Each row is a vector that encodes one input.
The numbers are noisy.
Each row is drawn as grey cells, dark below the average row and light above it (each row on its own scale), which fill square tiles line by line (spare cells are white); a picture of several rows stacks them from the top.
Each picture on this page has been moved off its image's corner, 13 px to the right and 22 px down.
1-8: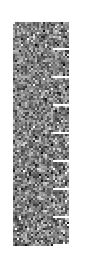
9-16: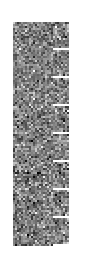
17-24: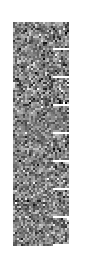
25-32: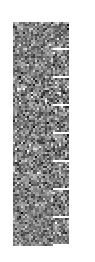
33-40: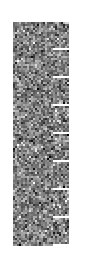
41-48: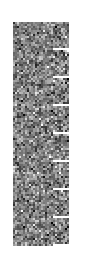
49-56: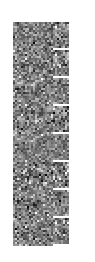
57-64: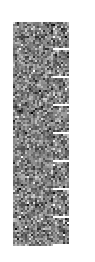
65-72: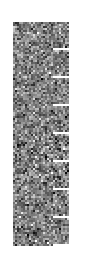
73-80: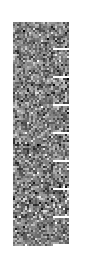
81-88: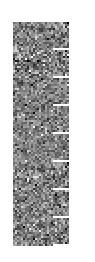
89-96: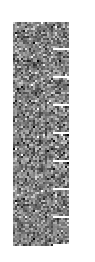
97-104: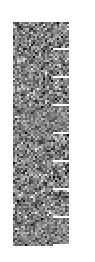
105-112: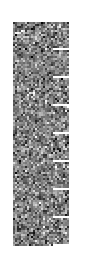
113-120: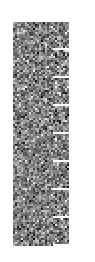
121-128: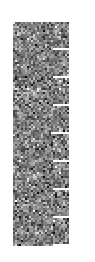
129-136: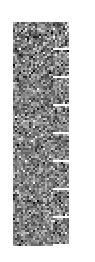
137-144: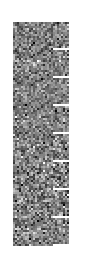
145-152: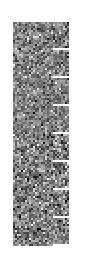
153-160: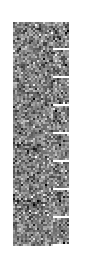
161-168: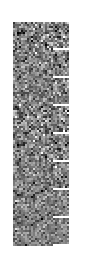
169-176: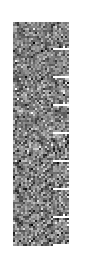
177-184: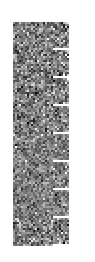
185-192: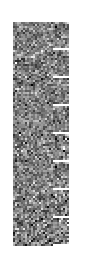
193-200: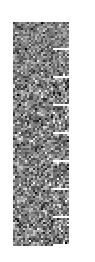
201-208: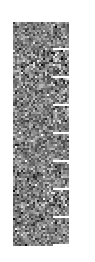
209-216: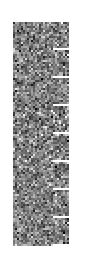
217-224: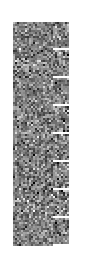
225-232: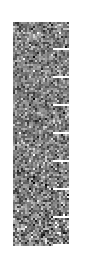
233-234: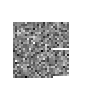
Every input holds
three true/false values.
